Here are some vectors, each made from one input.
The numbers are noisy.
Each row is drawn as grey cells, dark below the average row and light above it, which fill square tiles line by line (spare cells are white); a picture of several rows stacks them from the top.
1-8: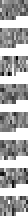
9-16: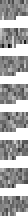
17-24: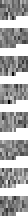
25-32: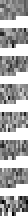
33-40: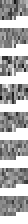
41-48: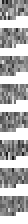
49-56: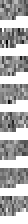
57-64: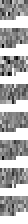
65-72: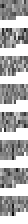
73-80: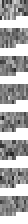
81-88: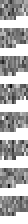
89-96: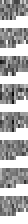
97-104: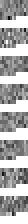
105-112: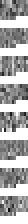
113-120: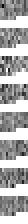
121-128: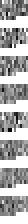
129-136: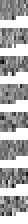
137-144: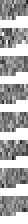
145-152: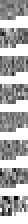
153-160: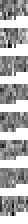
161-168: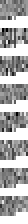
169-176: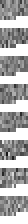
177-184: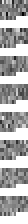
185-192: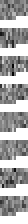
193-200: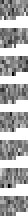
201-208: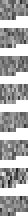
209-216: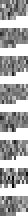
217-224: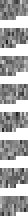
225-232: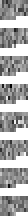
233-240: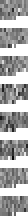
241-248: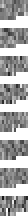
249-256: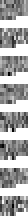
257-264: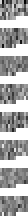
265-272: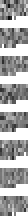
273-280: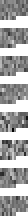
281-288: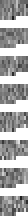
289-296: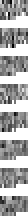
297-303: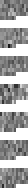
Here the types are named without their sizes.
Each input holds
a list of points on a line.
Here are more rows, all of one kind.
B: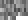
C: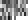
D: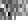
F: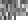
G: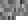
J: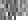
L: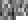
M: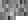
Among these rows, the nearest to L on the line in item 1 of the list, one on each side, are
D and J.
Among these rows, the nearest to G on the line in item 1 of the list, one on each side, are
F and M.
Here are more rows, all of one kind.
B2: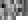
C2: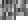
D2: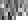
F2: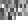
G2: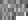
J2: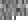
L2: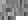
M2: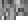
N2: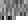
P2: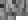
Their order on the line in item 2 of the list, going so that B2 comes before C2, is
B2, P2, F2, G2, L2, N2, D2, C2, M2, J2.
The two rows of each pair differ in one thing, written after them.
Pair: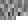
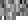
the place on the line in item 1 of the list
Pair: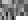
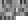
the place on the line in item 1 of the list
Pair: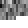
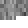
the place on the line in item 1 of the list
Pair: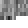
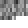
the place on the line in item 1 of the list
